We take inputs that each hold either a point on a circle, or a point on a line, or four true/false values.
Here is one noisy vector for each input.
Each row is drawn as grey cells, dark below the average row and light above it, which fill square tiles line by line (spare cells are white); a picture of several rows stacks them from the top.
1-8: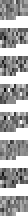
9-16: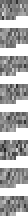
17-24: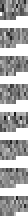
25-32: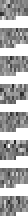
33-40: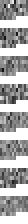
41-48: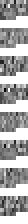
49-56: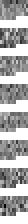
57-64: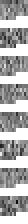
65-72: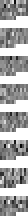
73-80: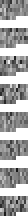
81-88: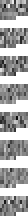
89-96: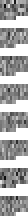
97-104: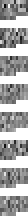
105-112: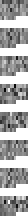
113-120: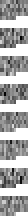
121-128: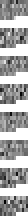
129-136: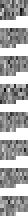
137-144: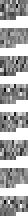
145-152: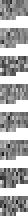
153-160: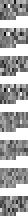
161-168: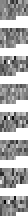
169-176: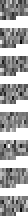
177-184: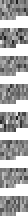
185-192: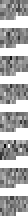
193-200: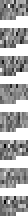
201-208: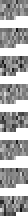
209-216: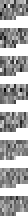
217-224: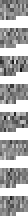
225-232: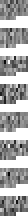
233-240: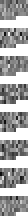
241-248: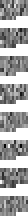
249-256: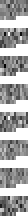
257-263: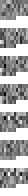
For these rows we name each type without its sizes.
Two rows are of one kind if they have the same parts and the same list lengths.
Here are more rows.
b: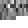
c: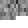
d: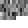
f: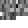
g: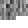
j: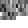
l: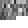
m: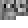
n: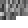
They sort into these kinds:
b, l, m
c, g
d, f, j, n

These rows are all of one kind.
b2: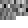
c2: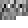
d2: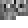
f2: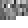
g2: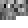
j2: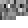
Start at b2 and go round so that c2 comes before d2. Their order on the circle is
b2, c2, j2, d2, g2, f2.
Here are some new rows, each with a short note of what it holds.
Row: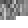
four true/false values
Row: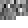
a point on a circle
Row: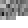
four true/false values
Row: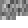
four true/false values
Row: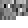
a point on a circle
